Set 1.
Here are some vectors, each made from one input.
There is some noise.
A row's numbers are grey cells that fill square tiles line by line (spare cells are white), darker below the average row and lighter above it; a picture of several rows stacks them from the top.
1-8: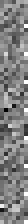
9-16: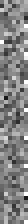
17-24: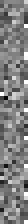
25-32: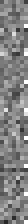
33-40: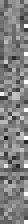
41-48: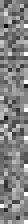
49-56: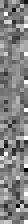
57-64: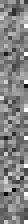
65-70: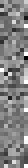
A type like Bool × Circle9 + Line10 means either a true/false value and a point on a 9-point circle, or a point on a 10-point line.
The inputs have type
Tree12.
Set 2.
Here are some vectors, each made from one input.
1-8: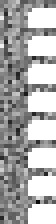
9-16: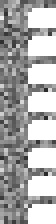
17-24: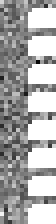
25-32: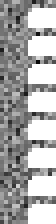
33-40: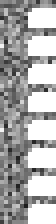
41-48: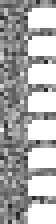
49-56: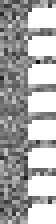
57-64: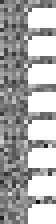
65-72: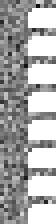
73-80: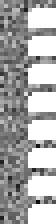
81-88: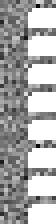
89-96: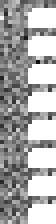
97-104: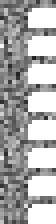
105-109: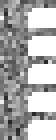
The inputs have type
Tree9.
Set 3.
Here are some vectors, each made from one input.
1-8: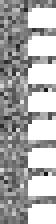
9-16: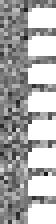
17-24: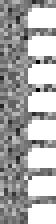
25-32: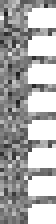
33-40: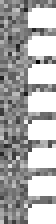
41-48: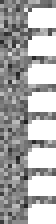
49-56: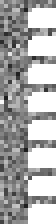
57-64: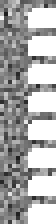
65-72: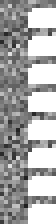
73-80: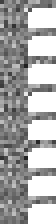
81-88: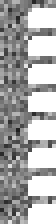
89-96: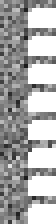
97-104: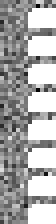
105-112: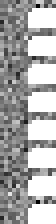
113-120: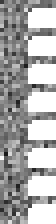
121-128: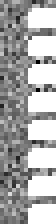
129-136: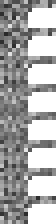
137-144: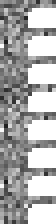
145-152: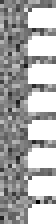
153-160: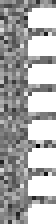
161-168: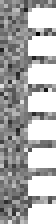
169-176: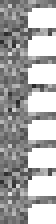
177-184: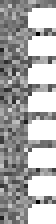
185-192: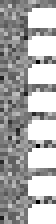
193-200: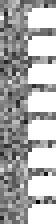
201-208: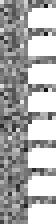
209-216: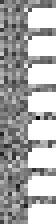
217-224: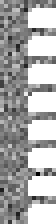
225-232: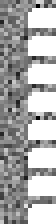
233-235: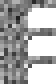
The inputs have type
Tree9.
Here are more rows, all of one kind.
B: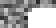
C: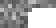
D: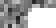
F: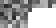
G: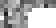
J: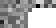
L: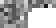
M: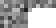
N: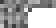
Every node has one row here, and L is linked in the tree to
J.
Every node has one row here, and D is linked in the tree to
M.
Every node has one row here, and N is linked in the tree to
C and G.
